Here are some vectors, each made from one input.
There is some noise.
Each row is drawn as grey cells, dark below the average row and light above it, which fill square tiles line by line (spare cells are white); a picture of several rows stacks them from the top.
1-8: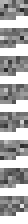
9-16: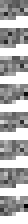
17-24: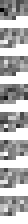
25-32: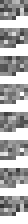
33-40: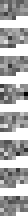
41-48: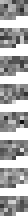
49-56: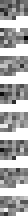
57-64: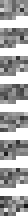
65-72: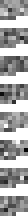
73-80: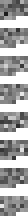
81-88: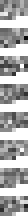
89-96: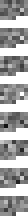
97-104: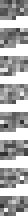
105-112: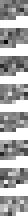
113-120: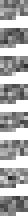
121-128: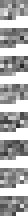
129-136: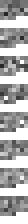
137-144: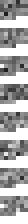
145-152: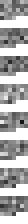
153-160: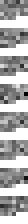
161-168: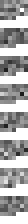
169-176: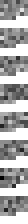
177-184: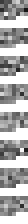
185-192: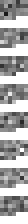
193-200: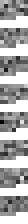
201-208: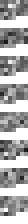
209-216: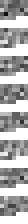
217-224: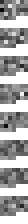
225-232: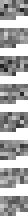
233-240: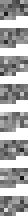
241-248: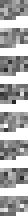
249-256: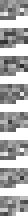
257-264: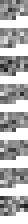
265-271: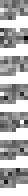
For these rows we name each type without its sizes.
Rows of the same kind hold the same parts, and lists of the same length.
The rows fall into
2 kinds.
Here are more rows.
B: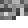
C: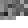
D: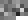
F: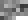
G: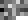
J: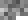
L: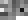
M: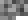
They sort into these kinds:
B, C, D, G, M
F, J, L

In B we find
a point on each of two circles.
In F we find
a point on a circle and three true/false values.
